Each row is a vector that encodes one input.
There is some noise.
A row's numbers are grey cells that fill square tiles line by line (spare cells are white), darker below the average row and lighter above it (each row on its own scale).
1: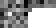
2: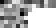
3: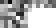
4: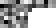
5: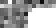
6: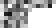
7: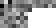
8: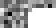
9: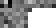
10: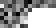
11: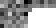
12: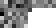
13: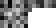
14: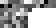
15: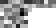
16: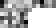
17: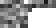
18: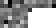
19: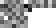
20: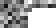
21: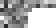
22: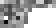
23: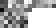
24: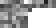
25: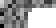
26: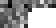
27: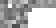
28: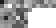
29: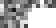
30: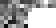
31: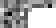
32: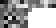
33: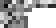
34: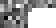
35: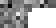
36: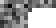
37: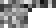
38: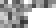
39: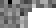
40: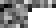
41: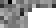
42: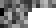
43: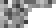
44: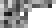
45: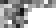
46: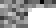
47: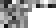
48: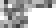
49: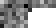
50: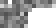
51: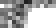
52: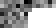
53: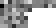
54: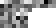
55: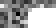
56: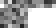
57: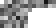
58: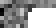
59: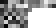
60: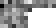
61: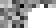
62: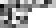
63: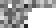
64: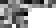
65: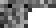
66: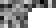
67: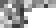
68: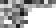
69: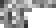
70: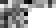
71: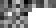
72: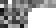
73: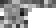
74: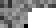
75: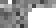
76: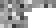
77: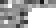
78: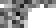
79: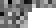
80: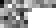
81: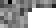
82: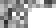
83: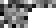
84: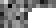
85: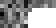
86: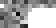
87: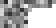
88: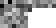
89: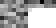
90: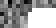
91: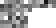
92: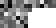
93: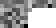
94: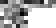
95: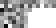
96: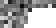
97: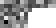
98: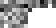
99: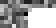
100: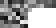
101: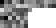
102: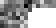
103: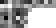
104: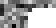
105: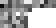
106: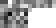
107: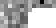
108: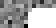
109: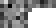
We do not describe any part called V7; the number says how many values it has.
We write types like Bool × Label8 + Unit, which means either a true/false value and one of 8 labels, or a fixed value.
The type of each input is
(Bool × Bool × Bool + Label5) × V7.
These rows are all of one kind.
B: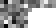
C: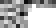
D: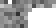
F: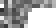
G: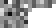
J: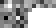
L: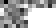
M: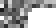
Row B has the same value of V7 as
F and M.
